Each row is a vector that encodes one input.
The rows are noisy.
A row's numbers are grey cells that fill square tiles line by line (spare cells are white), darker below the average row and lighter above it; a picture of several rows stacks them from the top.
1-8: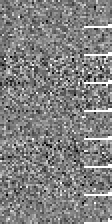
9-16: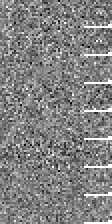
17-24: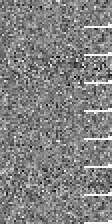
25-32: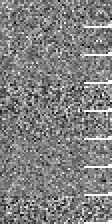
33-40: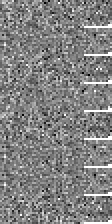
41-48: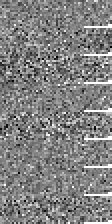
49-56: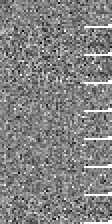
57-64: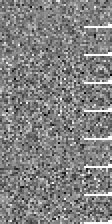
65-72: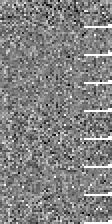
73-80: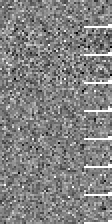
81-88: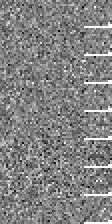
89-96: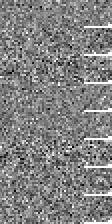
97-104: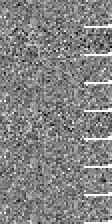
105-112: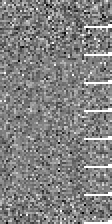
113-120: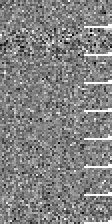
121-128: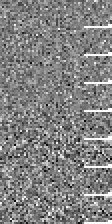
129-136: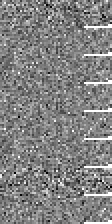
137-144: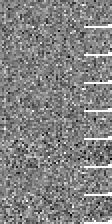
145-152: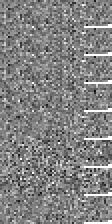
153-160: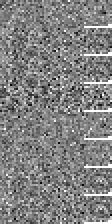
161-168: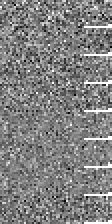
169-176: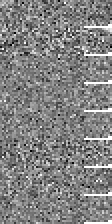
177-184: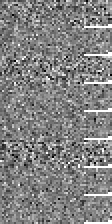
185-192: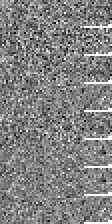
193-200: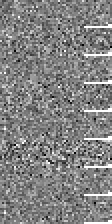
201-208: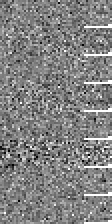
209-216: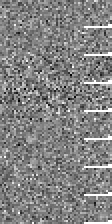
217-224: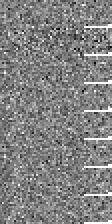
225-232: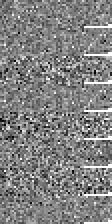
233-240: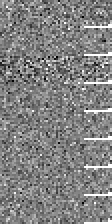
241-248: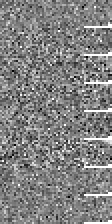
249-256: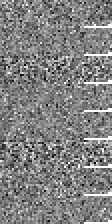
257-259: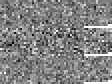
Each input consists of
either a point on a 4-point line and a point on a 6-point line, or a node of a 10-node tree, or four true/false values.
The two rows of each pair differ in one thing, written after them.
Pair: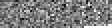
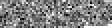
the place on the 4-point line
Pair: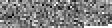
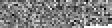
the place on the 4-point line
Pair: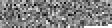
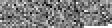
the place on the 6-point line
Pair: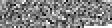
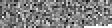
the place on the 4-point line
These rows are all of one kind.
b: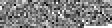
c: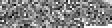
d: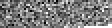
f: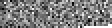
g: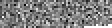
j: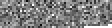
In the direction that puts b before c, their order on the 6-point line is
g, d, j, f, b, c.
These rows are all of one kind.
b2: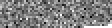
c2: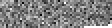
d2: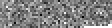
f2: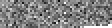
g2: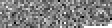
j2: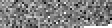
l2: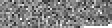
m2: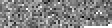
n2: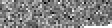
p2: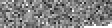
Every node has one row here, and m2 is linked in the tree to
d2, l2 and n2.
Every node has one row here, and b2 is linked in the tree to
g2.
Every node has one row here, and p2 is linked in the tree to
n2.
